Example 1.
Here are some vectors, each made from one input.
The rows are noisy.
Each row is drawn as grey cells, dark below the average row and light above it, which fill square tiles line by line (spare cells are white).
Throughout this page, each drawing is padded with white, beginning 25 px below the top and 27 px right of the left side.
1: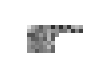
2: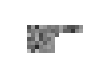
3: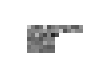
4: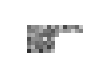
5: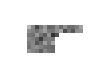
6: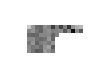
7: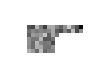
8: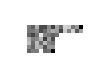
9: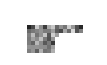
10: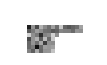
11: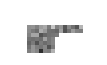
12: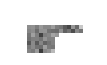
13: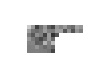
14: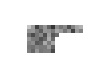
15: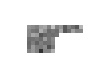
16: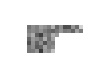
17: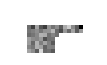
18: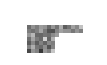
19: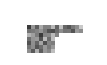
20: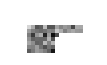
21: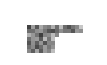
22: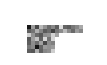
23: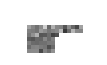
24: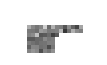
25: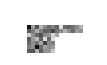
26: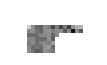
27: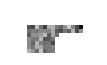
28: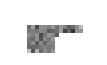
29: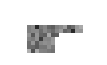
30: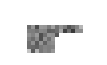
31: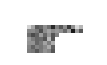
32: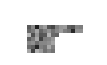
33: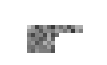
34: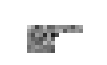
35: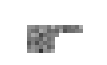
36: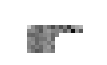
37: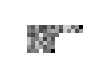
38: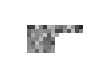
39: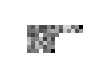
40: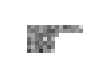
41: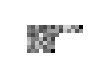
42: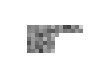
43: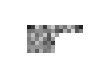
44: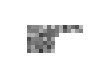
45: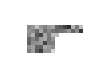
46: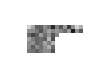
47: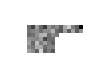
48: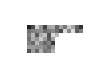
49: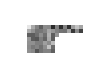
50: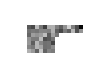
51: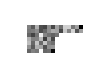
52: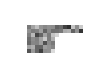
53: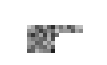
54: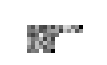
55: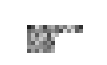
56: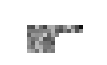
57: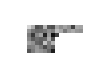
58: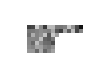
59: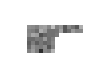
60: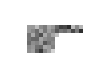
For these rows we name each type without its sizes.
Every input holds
a point on a line, together with either a fixed value, or a node of a tree.
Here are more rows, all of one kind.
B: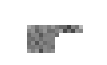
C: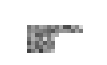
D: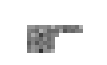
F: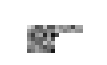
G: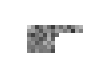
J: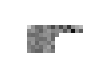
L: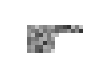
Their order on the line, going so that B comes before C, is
F, G, J, B, D, L, C.
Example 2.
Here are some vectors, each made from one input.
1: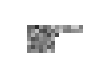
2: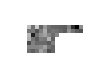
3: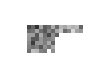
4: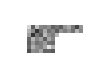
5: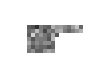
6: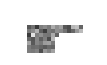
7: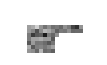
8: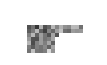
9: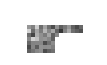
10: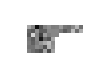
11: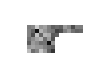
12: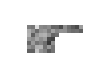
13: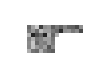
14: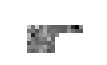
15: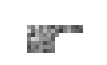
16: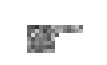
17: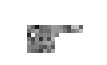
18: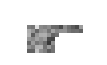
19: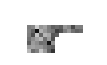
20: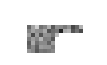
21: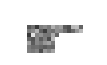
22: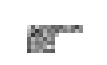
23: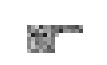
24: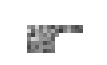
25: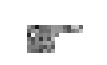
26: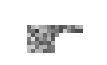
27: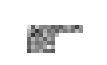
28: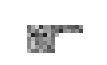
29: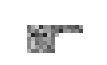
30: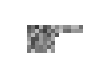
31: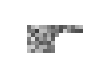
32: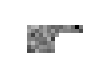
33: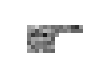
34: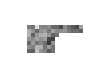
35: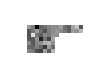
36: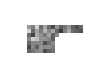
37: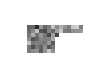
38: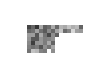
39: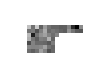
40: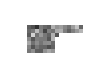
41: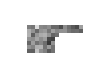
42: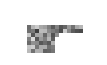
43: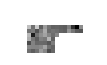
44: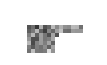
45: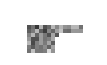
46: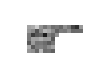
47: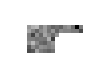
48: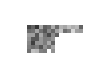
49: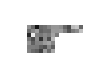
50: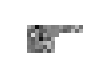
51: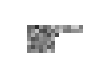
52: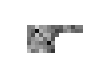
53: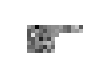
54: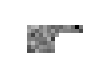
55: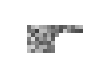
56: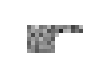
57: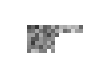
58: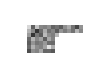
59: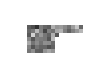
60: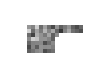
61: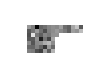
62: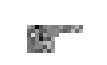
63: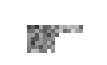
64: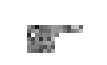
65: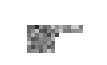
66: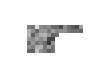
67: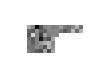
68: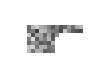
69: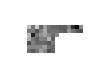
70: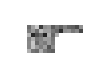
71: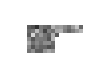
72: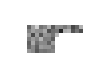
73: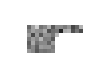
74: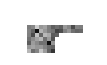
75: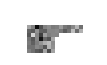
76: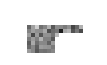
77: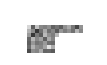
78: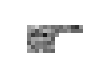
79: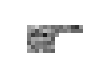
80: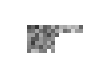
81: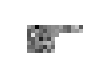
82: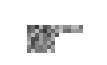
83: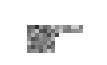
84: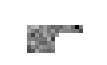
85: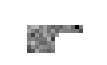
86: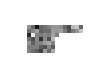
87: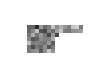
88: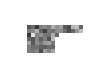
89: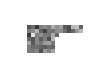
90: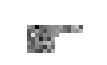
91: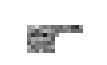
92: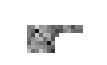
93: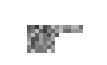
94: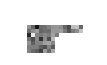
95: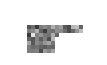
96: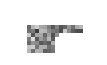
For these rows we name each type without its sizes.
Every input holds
either a label, or a point on a line.
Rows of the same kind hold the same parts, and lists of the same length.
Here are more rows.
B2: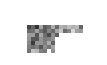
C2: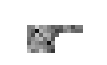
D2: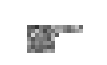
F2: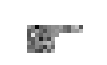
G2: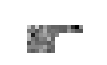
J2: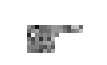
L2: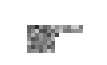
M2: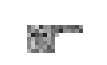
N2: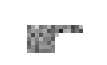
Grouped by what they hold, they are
B2, D2, F2, J2, L2
C2, G2, M2, N2

